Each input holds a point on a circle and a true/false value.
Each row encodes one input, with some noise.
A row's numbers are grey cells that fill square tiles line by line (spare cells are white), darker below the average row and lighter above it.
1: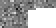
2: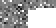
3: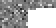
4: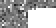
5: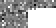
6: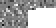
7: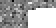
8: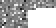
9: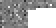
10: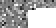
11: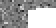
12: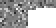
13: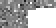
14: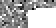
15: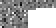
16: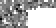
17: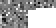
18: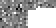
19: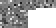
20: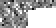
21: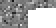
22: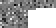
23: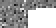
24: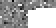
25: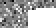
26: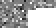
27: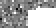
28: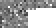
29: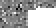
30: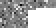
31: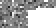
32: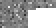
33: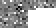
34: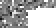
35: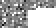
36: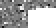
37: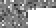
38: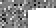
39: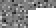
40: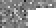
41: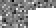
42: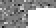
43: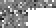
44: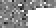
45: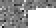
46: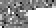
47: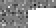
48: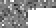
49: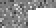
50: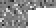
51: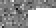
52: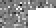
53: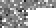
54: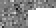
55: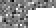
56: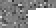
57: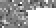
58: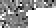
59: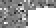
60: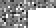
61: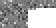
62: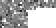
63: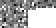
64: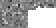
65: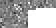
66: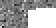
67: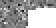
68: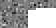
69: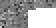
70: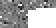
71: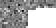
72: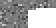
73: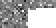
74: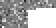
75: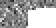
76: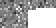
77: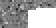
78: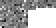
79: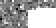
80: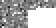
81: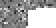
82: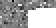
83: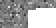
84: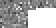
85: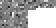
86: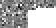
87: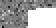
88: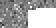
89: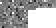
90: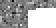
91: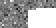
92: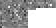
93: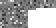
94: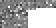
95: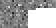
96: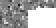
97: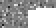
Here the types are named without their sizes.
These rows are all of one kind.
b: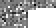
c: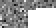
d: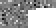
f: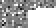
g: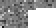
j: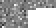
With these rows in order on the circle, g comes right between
c and f.
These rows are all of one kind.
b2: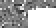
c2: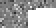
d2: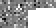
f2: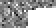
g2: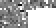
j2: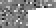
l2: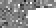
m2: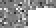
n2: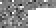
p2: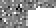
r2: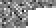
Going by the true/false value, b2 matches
c2, g2, m2 and p2.
